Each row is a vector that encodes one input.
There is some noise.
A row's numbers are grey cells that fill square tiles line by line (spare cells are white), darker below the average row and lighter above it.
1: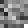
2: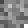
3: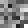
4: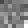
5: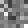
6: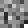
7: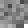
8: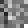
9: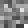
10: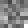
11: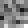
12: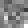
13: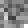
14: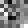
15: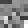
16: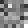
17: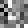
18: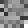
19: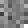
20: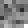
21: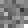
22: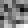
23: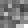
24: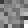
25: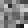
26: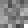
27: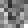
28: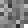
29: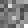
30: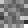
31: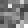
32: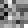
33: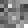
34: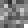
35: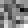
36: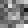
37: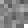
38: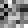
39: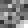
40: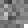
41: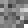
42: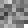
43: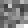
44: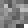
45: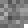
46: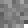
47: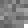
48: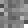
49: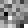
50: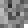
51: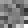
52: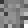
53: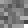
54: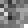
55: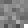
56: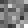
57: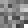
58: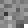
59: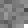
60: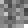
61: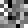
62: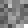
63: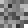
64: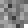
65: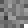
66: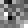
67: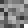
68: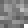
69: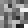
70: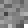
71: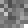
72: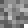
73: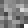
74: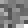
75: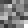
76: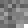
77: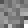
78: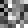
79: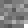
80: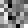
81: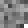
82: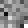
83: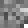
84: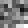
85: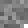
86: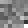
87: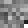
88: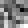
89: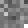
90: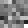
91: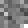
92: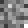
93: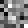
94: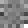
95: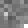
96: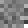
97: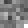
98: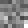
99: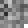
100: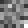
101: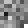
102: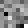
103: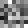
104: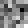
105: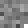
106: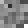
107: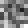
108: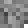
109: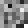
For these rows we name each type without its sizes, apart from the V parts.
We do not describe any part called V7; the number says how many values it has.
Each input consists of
a value of V7, together with either a point on a line, or a node of a tree.
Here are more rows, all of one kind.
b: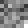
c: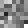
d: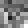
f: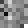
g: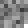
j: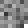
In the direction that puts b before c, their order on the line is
b, j, g, d, c, f.
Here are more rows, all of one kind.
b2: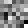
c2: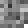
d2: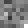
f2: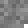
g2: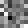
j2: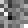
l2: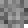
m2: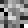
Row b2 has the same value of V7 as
d2 and j2.
